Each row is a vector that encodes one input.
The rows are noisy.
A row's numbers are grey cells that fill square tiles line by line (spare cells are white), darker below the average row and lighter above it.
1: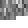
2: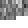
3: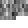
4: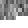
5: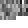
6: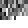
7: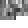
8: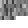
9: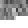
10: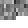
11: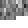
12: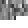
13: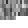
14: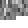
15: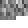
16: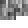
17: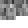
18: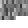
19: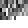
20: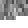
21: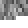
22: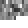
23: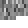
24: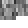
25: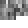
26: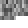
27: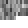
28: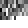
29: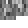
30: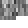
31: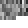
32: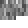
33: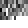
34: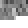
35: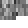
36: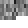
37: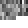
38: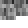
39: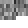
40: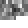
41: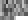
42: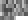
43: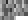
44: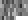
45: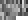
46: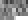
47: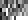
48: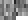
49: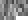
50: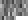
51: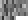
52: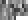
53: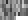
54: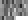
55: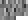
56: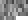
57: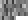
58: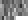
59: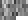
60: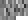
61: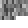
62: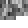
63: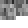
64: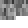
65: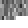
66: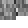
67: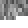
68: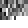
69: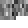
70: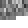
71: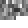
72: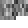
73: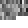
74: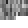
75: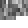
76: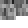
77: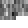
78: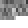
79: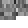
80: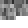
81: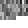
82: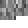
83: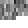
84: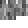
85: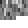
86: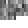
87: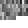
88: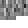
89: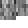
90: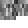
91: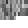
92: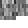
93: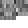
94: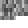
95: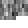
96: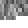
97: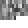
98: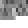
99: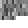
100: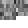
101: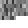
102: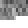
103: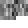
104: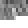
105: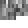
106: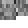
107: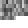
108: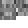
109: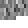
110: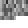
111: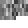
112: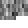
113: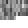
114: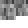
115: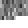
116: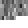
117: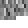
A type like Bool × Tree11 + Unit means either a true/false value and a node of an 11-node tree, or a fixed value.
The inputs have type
Line8 + List2(Line5).
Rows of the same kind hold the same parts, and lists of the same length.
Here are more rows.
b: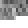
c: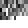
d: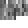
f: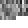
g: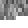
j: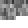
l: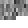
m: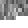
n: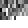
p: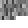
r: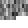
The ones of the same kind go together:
b, f, g, j, m, p
c, n
d
l, r

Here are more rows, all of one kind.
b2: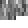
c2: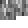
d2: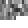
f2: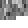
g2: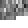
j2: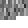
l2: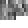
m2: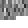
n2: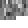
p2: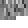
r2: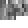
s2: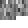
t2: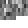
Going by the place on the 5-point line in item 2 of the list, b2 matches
l2 and r2.
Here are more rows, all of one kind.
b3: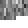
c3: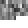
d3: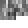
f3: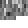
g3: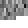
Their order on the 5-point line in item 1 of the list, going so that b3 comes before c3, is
g3, b3, f3, d3, c3.
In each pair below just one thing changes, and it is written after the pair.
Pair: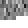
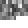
the place on the 5-point line in item 1 of the list
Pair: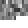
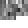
the place on the 5-point line in item 1 of the list
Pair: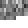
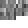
the place on the 5-point line in item 2 of the list
